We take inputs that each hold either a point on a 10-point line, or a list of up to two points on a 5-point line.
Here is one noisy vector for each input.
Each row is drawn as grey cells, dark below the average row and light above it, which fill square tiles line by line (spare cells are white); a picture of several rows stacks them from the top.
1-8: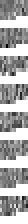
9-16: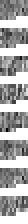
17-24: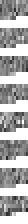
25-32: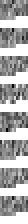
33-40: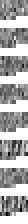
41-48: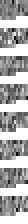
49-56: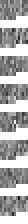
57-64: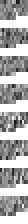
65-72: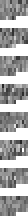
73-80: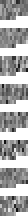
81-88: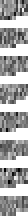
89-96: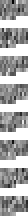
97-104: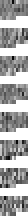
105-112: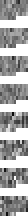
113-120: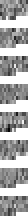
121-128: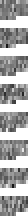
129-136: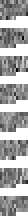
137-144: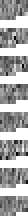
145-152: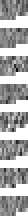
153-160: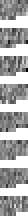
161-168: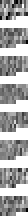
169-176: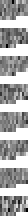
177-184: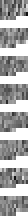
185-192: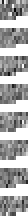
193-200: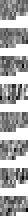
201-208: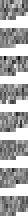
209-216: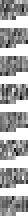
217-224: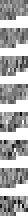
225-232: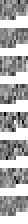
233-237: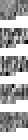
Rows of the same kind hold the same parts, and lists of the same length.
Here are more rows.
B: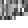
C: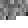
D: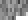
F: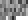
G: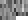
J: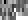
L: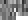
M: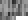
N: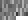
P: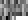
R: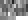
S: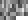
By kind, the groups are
B, D, F, J, L
C, G, N, P
M, R
S

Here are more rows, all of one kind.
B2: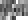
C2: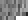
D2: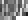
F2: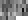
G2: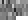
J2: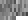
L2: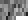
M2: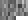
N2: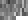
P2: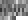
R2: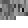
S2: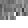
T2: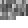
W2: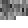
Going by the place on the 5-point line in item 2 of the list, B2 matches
D2, F2, N2 and T2.
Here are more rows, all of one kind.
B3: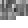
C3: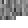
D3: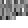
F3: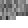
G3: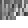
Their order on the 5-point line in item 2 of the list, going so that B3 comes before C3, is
B3, F3, G3, D3, C3.
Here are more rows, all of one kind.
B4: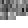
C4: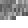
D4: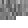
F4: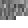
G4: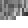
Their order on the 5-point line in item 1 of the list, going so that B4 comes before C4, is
B4, G4, C4, D4, F4.
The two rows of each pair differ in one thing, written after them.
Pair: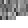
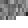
the place on the 5-point line in item 1 of the list
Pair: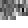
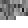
the place on the 5-point line in item 2 of the list
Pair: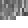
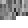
the place on the 5-point line in item 1 of the list
